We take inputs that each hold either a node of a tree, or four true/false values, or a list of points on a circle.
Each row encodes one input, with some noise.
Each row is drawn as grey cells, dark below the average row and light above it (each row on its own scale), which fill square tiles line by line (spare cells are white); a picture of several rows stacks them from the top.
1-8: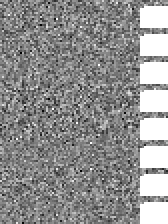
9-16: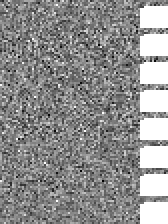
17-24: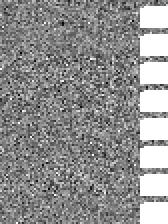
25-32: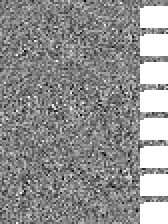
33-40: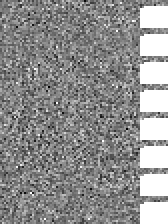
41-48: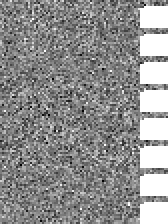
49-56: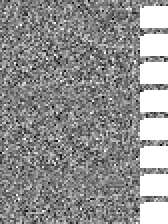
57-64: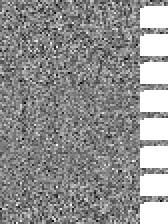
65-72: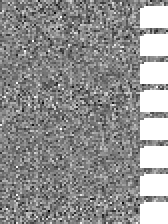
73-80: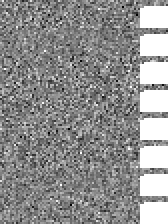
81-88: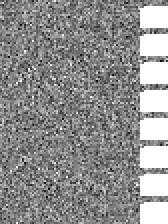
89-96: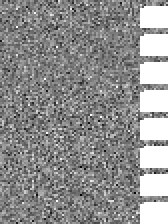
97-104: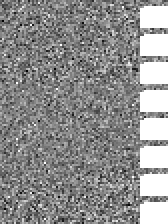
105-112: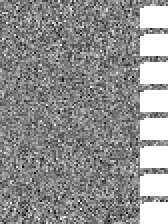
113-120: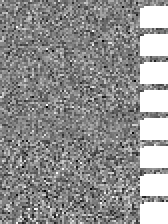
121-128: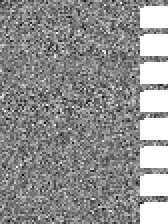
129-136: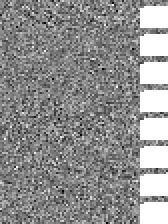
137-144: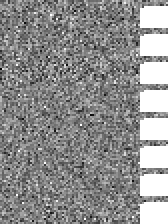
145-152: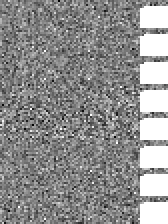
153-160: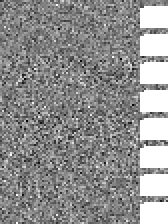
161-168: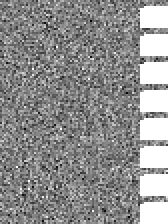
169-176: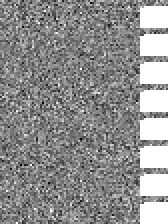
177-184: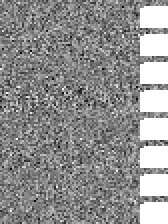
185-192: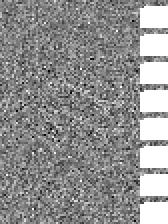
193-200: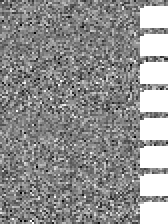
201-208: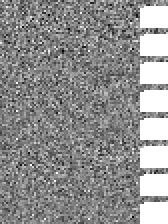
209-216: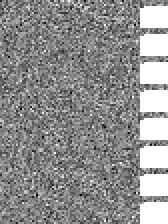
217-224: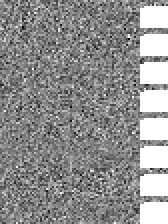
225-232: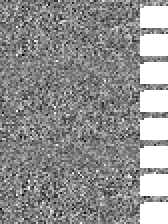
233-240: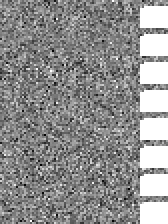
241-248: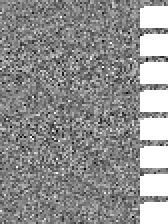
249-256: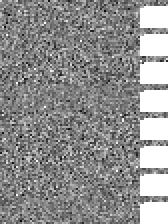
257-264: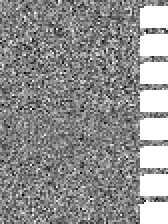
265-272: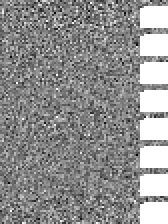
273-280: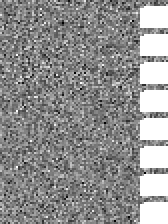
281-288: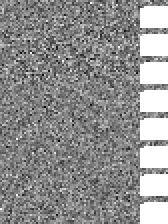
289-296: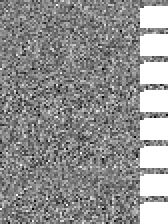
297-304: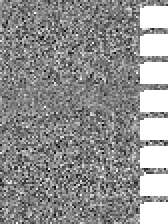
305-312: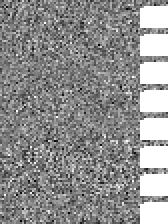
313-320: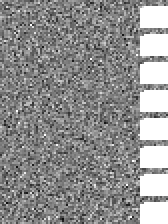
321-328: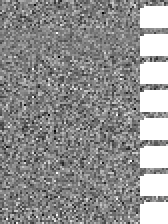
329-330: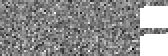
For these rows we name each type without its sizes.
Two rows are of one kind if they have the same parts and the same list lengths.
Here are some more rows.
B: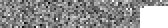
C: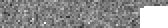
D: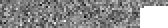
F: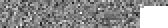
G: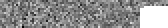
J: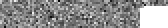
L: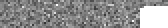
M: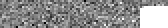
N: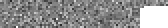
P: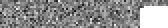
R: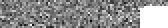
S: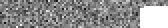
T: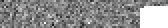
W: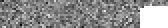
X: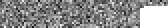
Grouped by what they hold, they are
B, D, G
C, J, L, M, R, T, W
F, N, S
P
X

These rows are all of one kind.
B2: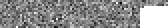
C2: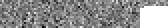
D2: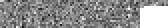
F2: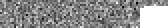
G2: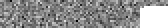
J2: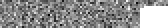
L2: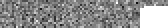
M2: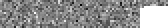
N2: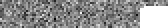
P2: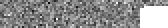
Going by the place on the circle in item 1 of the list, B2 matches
D2, F2, J2 and L2.
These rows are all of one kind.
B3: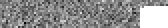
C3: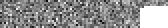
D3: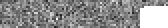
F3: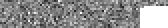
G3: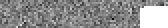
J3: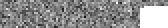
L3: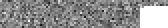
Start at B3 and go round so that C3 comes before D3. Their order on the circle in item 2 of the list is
B3, C3, L3, J3, G3, F3, D3.
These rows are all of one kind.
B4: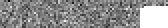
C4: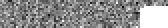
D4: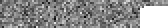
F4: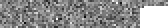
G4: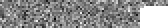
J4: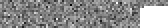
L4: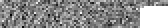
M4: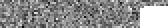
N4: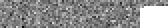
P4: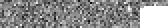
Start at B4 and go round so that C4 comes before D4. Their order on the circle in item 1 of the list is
B4, L4, N4, J4, C4, F4, M4, G4, P4, D4.
